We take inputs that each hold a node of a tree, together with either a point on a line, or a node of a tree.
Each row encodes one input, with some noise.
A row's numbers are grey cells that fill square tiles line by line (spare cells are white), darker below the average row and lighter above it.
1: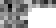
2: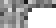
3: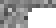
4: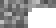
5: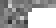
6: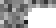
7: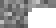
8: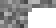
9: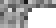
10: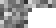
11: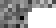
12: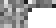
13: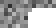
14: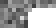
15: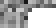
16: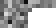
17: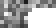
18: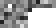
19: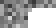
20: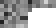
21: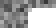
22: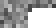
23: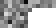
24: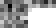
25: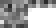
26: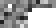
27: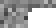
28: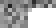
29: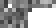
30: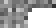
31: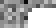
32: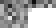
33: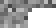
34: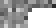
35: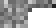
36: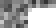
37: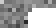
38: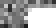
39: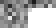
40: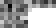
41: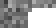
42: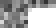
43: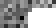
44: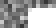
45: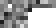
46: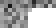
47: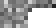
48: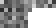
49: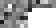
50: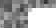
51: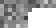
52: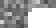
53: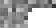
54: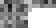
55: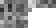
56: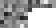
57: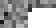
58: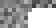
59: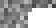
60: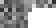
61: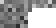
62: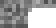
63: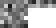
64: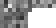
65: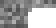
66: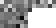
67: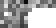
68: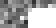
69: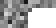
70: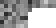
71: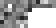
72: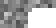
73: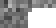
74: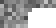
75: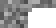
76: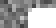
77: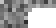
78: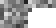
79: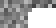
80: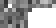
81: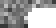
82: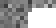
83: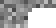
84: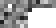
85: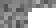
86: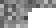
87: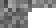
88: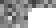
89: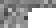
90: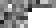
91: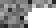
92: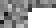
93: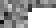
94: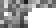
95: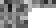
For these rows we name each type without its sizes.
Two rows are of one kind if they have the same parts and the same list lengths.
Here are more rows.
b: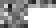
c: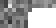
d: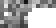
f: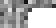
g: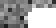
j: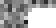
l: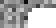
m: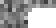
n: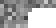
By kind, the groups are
b, c, d, g, j, m
f, l, n

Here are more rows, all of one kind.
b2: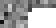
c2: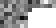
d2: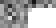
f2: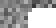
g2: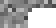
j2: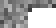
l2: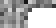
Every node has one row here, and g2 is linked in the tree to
j2 and l2.
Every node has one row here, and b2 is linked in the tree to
c2 and j2.
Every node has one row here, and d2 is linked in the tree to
f2.
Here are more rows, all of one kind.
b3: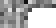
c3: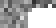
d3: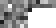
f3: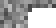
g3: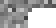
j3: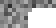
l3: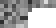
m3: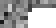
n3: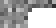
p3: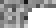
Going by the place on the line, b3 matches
m3 and n3.
